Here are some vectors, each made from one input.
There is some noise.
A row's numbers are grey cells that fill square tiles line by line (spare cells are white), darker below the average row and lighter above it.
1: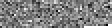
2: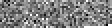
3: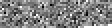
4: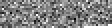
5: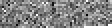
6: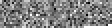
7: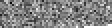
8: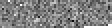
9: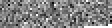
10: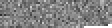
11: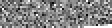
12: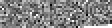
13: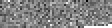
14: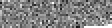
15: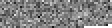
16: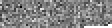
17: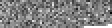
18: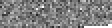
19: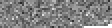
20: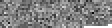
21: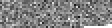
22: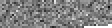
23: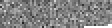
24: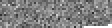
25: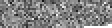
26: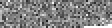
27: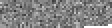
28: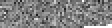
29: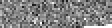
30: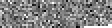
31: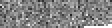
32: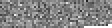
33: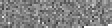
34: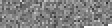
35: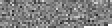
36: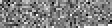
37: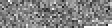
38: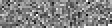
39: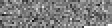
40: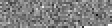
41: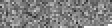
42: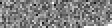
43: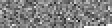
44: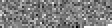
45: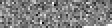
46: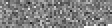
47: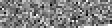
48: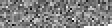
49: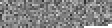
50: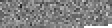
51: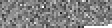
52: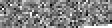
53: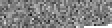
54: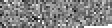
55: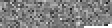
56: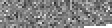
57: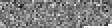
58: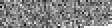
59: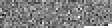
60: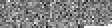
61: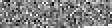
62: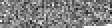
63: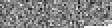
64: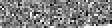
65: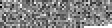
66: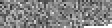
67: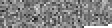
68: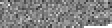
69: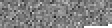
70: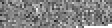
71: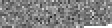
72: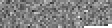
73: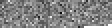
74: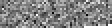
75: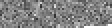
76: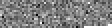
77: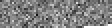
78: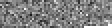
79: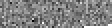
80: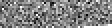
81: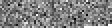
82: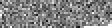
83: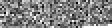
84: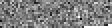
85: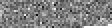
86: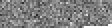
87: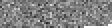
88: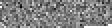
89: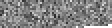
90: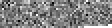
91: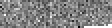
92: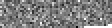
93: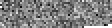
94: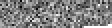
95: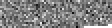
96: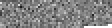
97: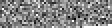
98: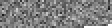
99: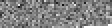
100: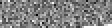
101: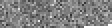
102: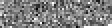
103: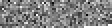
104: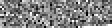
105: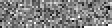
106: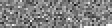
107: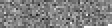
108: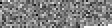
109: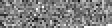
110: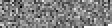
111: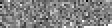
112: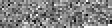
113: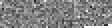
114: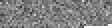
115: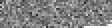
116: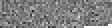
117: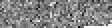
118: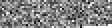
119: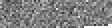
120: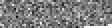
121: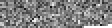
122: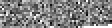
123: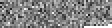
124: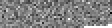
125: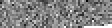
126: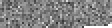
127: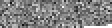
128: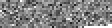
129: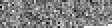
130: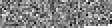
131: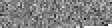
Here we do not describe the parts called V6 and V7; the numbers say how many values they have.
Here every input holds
a point on a 5-point line and a value of V6, together with either a fixed value, or a true/false value and a value of V7.
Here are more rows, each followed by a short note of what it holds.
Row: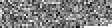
a point on a 5-point line and a value of V6
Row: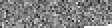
a point on a 5-point line, a true/false value, a value of V6 and a value of V7
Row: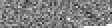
a point on a 5-point line and a value of V6
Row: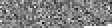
a point on a 5-point line and a value of V6
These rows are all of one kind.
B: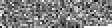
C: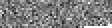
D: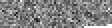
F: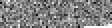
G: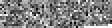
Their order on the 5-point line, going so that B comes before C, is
F, B, C, D, G.
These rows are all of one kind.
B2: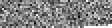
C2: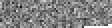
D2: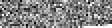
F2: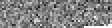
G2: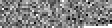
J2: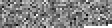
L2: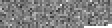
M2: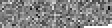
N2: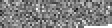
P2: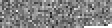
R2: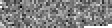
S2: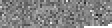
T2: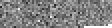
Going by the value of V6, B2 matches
F2, J2 and T2.
